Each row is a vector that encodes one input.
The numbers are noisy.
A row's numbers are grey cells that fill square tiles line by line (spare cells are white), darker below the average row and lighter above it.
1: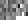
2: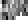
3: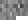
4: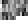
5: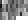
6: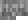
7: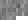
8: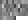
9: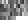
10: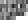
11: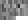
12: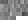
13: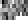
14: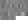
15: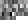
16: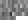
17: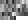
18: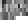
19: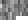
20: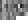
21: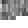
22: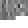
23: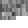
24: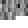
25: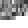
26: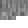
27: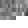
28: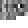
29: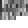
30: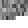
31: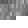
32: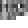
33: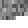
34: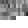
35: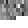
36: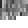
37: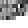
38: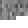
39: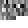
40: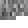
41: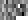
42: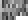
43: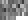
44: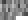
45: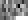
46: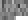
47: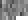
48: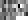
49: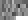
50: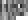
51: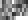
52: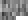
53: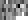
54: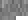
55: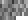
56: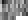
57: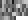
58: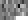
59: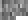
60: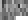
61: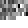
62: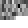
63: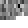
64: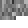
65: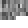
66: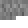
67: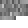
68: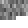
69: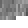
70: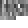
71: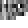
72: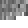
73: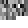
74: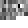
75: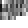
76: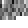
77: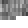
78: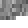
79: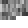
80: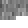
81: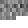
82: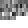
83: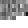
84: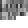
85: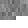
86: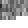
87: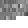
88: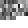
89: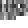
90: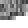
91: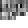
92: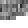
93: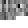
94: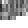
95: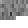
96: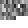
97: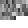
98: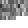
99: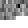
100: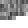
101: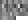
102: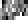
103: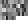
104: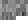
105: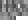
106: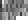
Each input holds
a point on a 4-point line and a true/false value, together with either a fixed value, or a node of a 7-node tree.
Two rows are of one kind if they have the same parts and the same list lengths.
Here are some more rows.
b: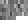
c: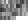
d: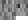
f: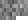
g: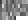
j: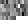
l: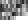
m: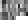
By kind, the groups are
b, c, d, l, m
f, g, j

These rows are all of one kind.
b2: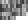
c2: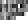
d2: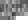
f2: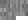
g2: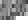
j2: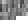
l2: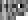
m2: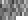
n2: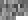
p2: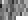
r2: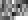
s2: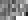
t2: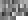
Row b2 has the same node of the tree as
l2 and m2.
